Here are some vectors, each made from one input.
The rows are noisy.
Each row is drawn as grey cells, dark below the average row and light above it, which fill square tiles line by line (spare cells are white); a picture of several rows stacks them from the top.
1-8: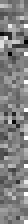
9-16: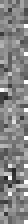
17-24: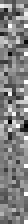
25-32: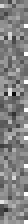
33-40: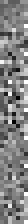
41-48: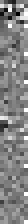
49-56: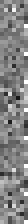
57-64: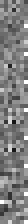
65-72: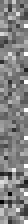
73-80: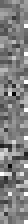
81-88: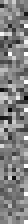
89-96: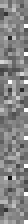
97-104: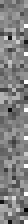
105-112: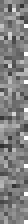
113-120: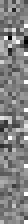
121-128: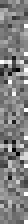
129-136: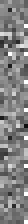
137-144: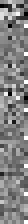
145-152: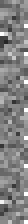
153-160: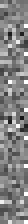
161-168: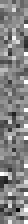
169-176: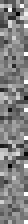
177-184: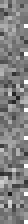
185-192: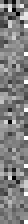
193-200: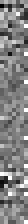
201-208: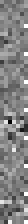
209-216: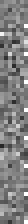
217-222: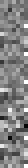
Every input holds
either a point on each of two 5-point lines, or a point on a 15-point line.
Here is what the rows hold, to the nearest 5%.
About 40% of them hold a point on each of two 5-point lines. The rest hold a point on a 15-point line.
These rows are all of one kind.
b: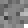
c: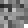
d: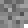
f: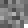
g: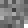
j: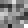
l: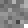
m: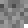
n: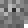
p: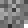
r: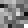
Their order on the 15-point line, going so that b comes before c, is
b, c, m, d, l, j, f, g, p, n, r.
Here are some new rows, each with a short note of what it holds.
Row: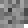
a point on each of two 5-point lines
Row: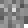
a point on each of two 5-point lines
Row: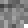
a point on a 15-point line
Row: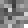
a point on a 15-point line
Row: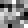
a point on a 15-point line
